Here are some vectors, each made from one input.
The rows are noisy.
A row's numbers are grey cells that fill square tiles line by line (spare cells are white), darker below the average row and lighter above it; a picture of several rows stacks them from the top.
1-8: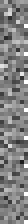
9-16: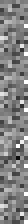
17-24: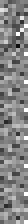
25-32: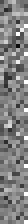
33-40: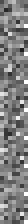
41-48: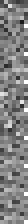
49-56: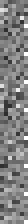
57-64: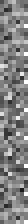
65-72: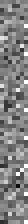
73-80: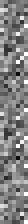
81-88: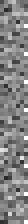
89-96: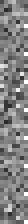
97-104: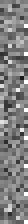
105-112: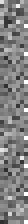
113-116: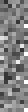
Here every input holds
a point on a 9-point circle.
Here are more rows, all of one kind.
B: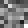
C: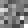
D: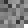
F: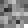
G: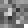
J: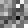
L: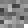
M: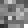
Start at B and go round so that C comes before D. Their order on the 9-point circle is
B, C, J, G, L, D, F, M.
